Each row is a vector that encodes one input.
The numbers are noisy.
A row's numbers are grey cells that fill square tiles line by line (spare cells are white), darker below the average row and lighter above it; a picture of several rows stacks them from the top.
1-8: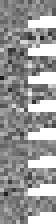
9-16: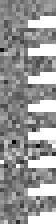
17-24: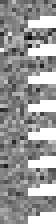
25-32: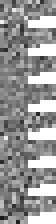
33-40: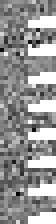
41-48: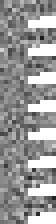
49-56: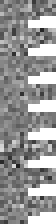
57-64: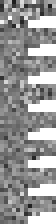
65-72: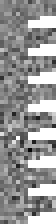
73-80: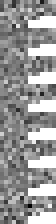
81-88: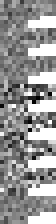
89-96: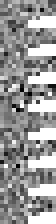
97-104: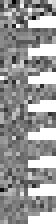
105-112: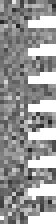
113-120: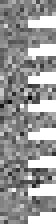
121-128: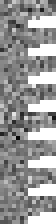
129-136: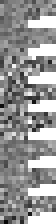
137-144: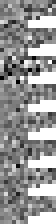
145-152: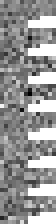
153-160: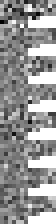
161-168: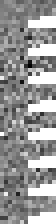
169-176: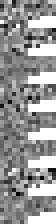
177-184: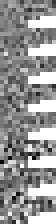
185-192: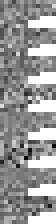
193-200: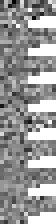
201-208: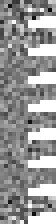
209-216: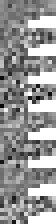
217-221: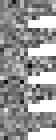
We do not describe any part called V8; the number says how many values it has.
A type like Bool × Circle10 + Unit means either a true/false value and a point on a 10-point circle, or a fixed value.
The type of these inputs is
Circle6 × Line4 × (Line6 + V8) + Line7.
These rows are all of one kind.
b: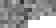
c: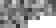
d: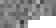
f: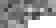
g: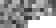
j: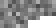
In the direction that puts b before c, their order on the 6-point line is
b, f, c, g, d, j.
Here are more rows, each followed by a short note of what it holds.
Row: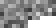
a point on a 6-point circle, a point on a 4-point line and a point on a 6-point line
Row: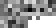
a point on a 7-point line
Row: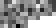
a point on a 7-point line
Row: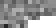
a point on a 6-point circle, a point on a 4-point line and a value of V8
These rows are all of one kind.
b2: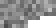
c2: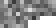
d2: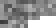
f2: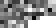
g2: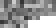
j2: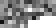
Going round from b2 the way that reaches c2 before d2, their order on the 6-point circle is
b2, c2, j2, g2, d2, f2.
